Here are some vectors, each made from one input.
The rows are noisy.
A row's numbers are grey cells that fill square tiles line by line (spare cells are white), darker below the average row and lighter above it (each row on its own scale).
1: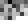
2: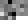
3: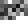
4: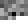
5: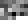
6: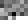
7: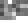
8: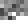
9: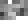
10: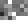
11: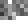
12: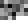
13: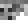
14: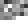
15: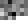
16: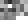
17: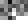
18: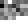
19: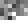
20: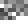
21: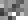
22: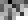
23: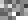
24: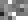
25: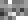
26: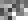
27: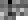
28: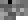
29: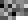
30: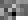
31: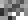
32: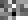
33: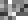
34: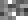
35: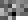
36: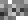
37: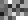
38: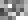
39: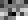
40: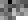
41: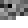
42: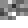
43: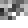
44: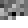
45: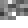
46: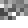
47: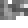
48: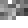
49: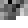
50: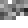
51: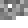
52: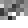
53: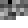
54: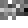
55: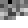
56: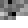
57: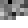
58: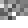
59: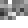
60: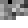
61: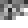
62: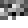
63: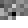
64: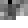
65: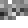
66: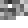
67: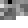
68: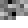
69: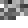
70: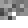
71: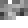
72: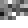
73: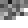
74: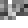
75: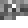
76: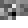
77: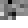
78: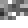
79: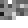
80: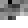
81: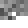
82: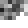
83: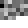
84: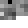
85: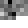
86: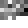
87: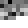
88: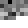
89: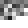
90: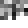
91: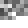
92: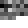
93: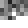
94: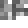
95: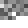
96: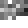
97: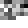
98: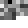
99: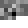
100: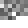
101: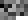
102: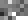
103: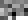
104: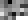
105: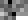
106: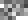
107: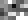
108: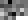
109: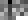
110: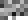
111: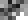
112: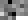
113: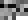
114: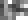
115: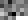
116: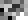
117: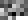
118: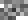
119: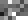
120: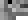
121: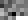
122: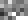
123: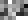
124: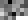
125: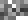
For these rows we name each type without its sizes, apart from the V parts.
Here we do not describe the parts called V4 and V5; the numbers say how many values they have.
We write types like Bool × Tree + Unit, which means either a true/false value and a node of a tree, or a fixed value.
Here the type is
Bool × Bool × Bool × (Line + V4 × V5).
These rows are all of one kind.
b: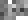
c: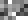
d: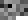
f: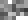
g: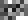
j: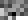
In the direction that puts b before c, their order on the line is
f, j, d, b, c, g.
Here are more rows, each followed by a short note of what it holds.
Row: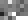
a point on a line and three true/false values
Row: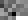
a point on a line and three true/false values
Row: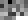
three true/false values, a value of V4 and a value of V5
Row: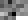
three true/false values, a value of V4 and a value of V5
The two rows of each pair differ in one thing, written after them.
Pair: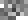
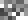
the value of V4
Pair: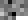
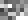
one of the three true/false values
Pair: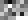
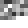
the value of V5
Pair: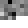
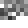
the value of V4
